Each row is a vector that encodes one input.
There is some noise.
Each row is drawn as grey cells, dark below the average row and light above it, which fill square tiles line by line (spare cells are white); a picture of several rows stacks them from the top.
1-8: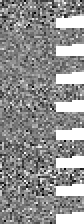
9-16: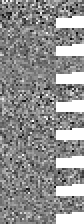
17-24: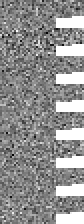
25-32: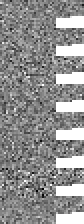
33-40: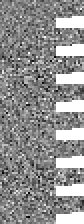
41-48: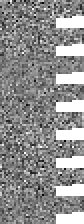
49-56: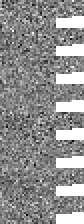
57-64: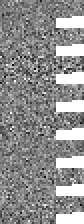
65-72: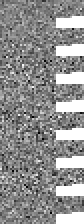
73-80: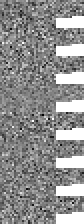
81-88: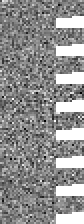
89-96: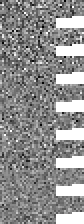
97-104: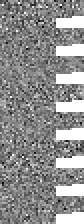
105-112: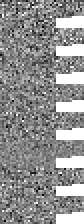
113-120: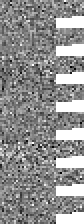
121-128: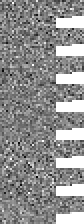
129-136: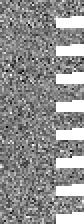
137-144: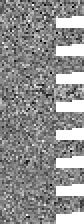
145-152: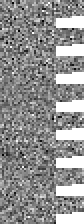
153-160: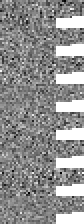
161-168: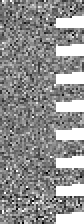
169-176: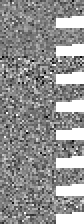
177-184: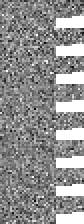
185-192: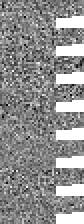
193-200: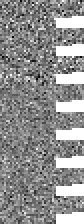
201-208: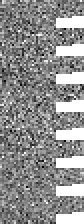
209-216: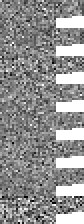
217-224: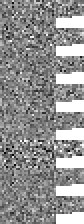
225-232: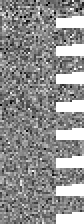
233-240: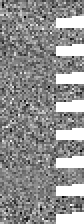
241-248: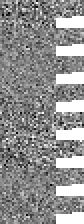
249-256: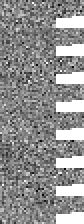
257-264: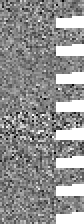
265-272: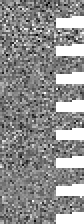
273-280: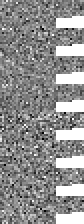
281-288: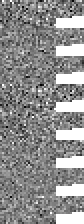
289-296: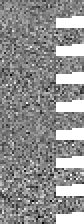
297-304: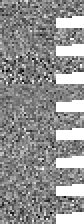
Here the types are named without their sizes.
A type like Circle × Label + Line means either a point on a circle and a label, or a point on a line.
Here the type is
List(Label + Line) × Tree.
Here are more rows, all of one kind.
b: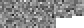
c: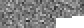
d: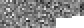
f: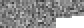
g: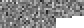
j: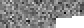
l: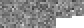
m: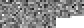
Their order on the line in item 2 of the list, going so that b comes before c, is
d, b, j, c, f, g, l, m.
